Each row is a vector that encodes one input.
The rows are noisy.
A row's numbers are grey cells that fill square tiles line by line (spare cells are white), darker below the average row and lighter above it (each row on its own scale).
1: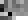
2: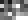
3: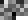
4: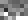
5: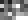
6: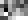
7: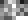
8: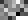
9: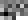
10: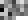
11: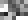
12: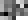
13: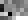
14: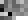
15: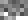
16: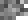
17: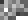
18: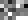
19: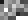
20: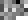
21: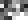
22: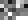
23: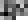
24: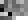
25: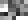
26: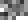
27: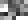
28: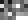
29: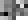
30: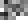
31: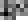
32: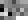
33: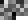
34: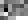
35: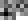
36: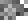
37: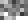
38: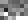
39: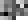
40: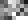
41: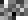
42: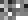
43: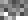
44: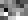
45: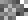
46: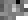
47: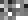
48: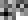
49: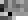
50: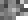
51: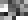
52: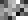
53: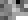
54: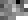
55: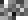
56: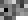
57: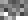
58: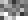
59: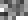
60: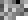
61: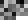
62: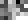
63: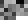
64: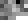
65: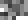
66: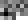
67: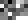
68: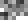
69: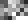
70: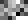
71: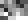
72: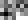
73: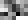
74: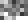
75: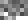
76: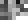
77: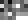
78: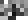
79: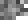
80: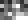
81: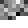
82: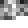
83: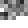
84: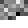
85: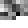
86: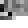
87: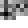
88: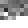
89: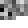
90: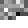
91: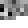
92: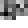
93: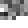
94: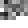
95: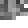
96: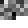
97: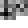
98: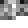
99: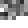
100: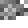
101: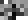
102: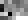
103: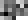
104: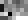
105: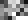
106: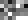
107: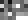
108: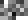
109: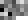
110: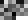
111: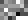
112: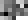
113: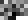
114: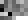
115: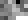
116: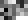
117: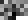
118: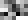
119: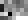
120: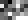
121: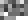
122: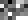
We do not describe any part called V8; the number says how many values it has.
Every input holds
a point on a 7-point line, a true/false value and a value of V8.
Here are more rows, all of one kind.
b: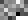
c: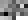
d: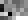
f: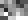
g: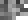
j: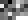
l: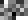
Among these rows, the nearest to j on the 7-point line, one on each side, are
b and g.
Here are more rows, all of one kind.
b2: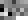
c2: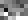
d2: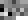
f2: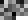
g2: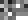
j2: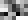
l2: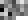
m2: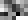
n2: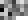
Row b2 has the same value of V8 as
d2, l2 and n2.
